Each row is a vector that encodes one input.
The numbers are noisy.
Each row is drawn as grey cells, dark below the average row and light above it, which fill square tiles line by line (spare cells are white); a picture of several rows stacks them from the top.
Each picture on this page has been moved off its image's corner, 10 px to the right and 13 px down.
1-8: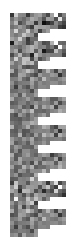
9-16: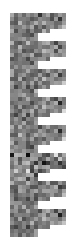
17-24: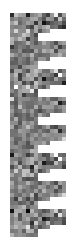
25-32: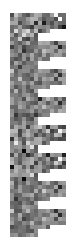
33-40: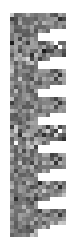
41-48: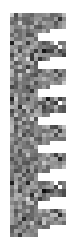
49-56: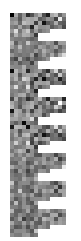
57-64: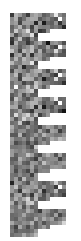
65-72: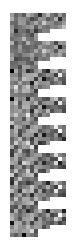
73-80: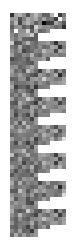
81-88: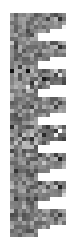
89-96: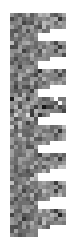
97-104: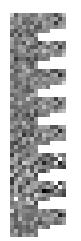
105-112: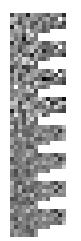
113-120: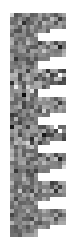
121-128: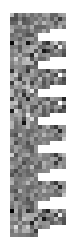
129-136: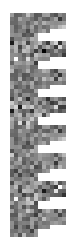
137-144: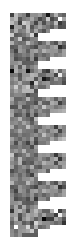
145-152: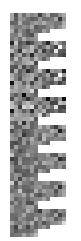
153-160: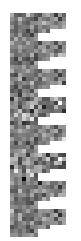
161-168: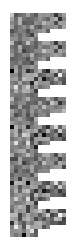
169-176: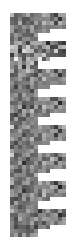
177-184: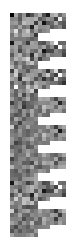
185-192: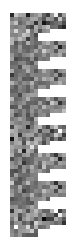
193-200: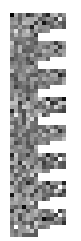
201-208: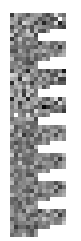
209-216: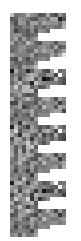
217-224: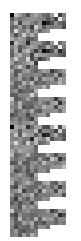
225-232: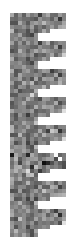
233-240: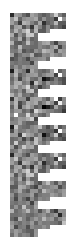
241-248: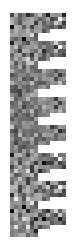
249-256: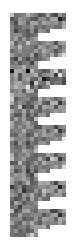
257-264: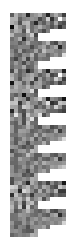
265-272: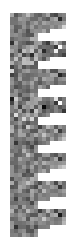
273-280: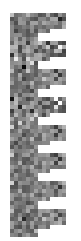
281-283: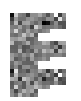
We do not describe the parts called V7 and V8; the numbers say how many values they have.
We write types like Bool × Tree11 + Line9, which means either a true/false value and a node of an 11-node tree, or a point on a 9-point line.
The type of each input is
Bool × Label11 × V8 + Line11 × V7.
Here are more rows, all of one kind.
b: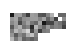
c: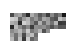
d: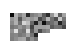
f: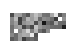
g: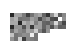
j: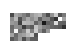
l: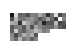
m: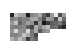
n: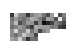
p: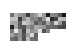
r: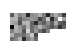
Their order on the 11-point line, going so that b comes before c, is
d, m, n, b, f, j, l, g, r, p, c.
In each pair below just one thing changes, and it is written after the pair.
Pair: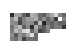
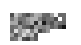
the value of V7
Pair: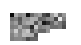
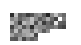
the place on the 11-point line
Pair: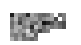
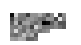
the value of V7
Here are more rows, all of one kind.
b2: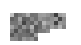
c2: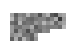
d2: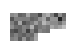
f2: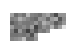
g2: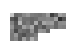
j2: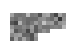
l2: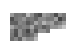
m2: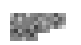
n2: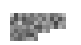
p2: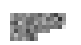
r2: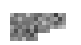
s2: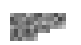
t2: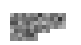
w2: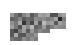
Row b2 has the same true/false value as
g2, n2 and w2.
